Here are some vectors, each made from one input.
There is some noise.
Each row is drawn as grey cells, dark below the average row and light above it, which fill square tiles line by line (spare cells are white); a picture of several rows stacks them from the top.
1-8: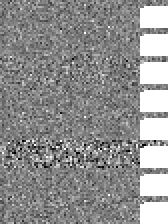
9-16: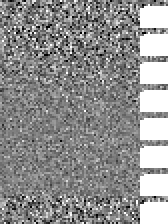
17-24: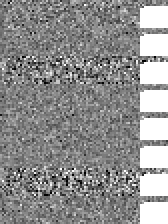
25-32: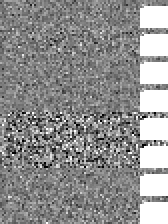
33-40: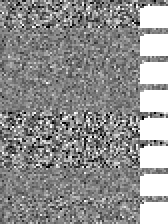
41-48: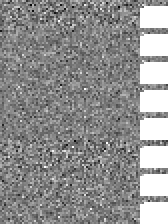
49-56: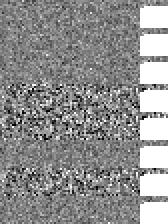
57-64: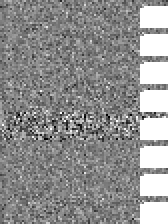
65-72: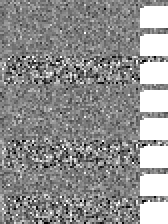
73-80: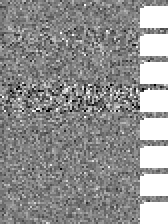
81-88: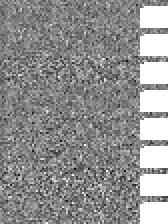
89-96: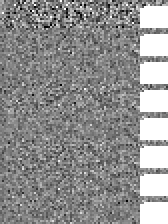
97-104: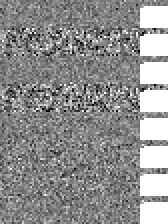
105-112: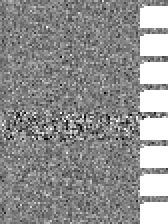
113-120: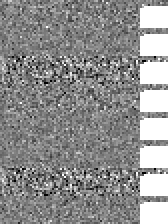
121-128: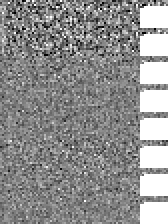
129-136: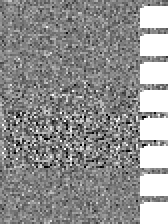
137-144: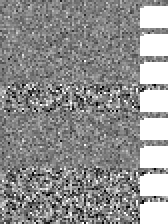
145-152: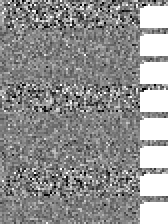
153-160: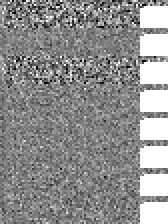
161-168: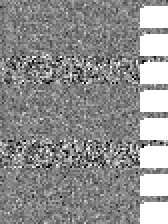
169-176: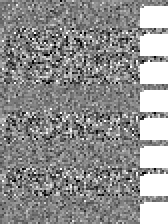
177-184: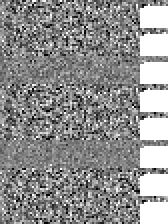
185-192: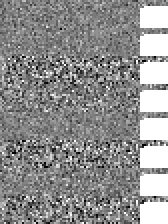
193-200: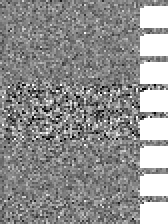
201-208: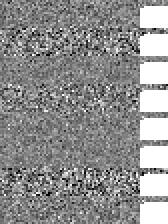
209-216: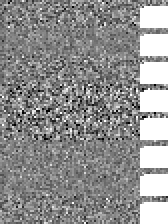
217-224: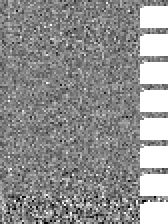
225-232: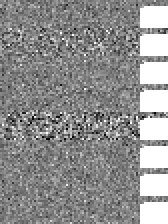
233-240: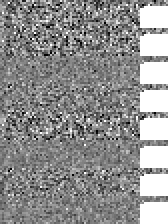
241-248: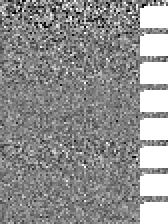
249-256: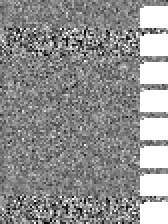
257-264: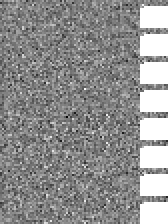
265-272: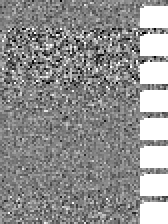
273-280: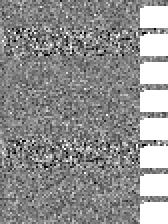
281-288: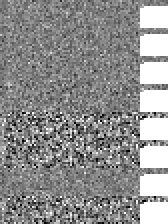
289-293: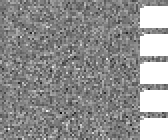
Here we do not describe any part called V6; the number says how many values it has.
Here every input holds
either a point on a 7-point line, four true/false values and a value of V6, or a point on a 10-point line.
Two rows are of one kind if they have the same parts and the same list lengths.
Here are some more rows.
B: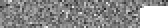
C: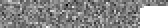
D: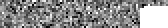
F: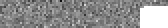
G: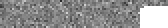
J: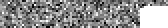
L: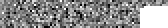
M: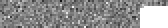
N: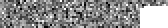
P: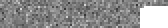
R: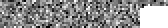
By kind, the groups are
B, C, F, G, M, P
D, J, L, N, R

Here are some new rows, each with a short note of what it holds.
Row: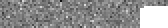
a point on a 7-point line, four true/false values and a value of V6
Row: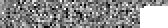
a point on a 10-point line
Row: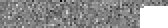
a point on a 7-point line, four true/false values and a value of V6
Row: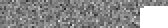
a point on a 7-point line, four true/false values and a value of V6
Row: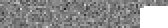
a point on a 7-point line, four true/false values and a value of V6
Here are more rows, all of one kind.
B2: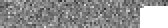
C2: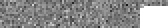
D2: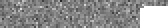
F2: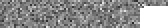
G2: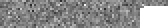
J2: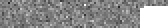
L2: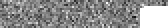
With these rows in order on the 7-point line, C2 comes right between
G2 and J2.
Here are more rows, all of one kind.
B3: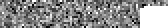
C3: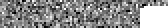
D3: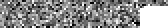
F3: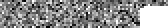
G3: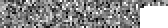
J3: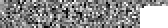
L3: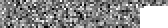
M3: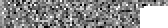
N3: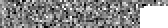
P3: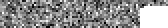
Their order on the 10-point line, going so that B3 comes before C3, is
F3, D3, P3, B3, G3, C3, N3, M3, L3, J3.
